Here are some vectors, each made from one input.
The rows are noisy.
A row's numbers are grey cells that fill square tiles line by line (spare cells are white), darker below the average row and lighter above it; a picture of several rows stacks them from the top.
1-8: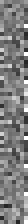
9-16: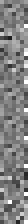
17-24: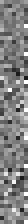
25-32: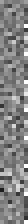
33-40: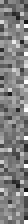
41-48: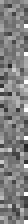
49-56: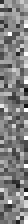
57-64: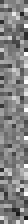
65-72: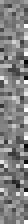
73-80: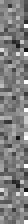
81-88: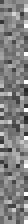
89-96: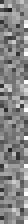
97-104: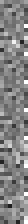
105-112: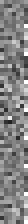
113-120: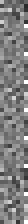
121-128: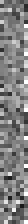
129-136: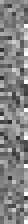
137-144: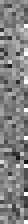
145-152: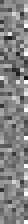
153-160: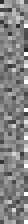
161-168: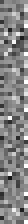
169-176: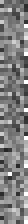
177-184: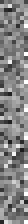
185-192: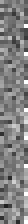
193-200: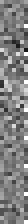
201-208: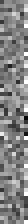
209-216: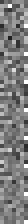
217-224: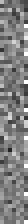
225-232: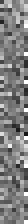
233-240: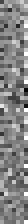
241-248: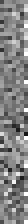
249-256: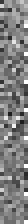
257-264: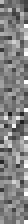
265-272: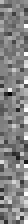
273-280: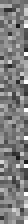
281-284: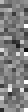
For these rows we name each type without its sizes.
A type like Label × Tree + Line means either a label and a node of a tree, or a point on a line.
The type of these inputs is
List(Line).
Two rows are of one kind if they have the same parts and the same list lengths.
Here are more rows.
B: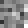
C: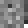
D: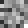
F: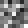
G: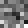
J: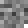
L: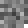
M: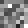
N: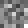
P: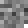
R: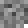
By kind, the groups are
B, D, M, N
C, G, J, L, P, R
F

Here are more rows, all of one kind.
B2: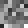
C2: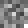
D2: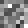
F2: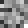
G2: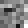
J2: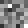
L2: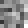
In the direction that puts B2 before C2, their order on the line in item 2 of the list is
B2, C2, L2, G2, J2, F2, D2.
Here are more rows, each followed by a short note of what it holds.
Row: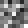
the empty list
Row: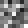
the empty list
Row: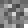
a list of two items
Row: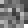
a list of one item
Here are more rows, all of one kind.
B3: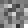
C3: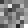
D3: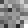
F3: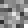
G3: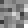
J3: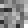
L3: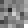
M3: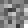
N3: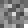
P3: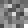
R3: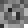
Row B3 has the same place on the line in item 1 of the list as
C3, N3 and P3.
